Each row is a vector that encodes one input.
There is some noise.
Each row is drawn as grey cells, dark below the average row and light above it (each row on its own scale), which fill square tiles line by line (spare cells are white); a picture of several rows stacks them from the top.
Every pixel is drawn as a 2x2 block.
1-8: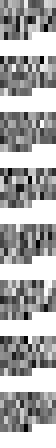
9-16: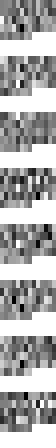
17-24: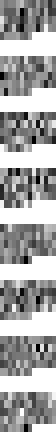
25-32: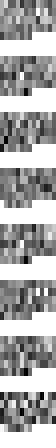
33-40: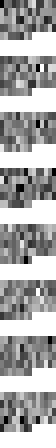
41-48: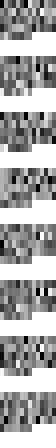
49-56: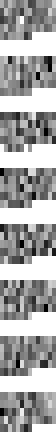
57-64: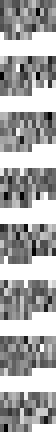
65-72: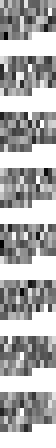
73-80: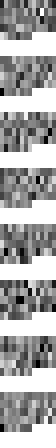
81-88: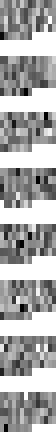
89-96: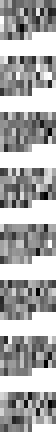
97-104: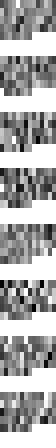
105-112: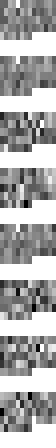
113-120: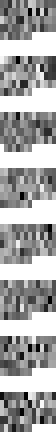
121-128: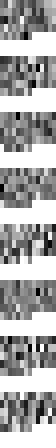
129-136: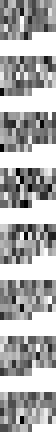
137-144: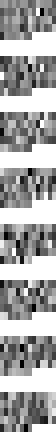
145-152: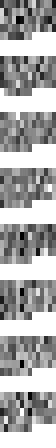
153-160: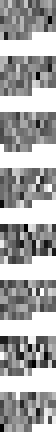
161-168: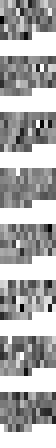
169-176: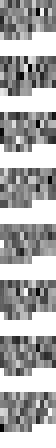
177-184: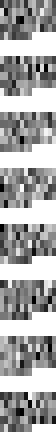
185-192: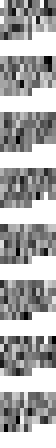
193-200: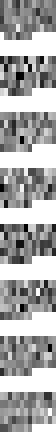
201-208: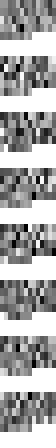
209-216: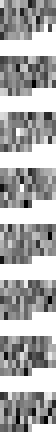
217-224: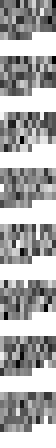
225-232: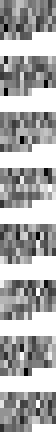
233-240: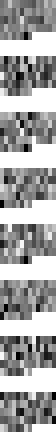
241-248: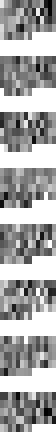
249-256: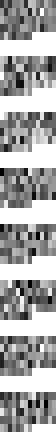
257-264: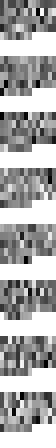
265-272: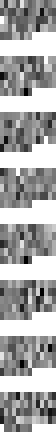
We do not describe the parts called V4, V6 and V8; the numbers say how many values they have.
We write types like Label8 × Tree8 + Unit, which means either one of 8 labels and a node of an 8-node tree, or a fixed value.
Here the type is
Bool × Bool × Bool × Bool × Label11 × V4 + (Tree9 + V8) × V6.
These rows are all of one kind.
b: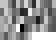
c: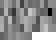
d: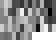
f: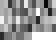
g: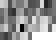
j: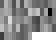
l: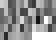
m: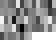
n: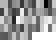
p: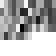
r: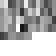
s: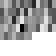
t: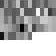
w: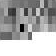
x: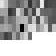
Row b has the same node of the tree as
f, j, p and r.
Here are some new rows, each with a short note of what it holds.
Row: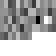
a node of a 9-node tree and a value of V6
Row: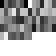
one of 11 labels, four true/false values and a value of V4
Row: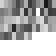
a node of a 9-node tree and a value of V6
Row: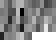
a value of V6 and a value of V8
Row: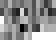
a node of a 9-node tree and a value of V6
